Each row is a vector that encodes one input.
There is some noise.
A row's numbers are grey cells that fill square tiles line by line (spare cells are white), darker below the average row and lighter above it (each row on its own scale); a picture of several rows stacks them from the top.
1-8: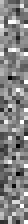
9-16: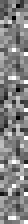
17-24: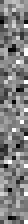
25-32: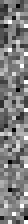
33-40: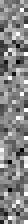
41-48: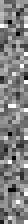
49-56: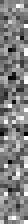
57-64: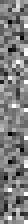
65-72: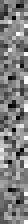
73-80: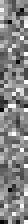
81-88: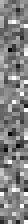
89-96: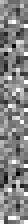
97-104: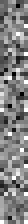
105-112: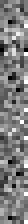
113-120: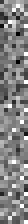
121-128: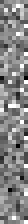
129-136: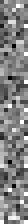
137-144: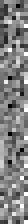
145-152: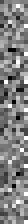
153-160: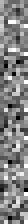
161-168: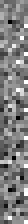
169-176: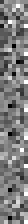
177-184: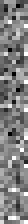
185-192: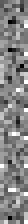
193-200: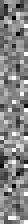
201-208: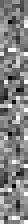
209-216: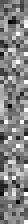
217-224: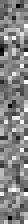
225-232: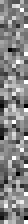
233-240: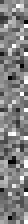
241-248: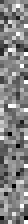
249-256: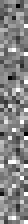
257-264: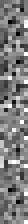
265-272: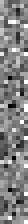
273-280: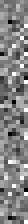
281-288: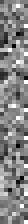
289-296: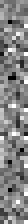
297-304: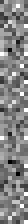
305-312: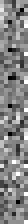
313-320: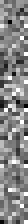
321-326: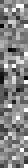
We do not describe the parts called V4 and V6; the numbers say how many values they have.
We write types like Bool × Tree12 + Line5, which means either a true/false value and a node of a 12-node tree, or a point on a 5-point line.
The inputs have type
((Bool × Bool × Bool × Bool + Unit) × Line8 + (Line5 + V6) × V4) × V4.
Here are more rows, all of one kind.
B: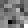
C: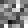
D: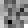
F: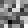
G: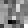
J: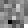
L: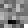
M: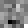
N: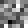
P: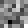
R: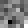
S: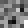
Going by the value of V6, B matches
J and R.
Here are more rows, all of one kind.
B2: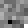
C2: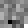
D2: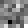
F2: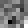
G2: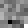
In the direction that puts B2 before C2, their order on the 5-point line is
B2, G2, C2, F2, D2.
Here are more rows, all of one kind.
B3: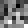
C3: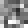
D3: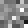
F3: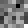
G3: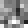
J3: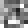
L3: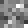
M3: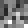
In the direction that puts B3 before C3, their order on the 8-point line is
F3, G3, D3, B3, M3, L3, C3, J3.
